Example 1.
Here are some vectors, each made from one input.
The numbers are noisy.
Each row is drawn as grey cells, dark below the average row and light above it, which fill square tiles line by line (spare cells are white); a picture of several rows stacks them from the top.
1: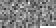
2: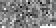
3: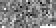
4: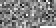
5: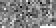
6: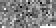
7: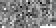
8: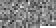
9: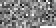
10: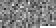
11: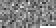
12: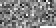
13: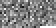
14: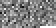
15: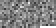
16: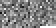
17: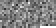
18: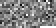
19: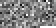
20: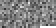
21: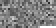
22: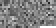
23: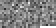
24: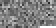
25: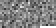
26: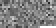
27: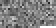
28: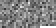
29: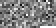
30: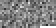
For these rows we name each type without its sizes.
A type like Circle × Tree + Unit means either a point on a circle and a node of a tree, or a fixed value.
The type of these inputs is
Line.
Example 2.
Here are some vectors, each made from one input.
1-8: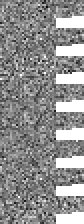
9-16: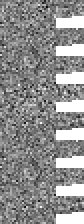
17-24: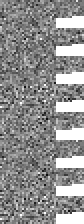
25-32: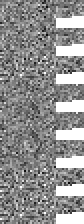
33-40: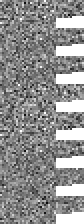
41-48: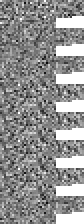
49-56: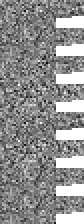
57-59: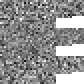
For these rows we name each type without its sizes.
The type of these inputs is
Line.
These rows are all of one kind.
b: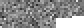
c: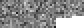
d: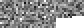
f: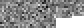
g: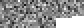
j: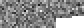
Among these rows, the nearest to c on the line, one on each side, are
b and f.
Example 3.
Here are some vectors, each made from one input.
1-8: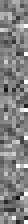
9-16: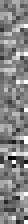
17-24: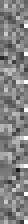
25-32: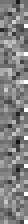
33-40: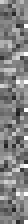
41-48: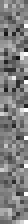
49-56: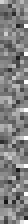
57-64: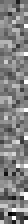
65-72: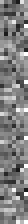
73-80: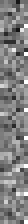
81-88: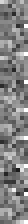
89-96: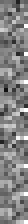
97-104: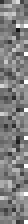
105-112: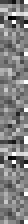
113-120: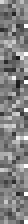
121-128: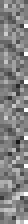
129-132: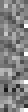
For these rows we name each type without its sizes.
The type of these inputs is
Bool × Bool × Bool + Unit.
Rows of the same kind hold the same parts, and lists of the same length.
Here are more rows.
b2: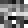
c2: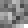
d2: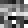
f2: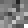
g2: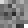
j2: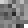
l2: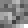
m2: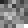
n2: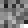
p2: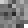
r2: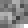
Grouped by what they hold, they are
b2, d2
c2, f2, g2, j2, l2, m2, n2, p2, r2

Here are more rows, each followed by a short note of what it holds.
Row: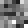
three true/false values
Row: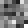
three true/false values
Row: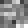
three true/false values
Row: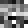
a fixed value
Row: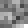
three true/false values
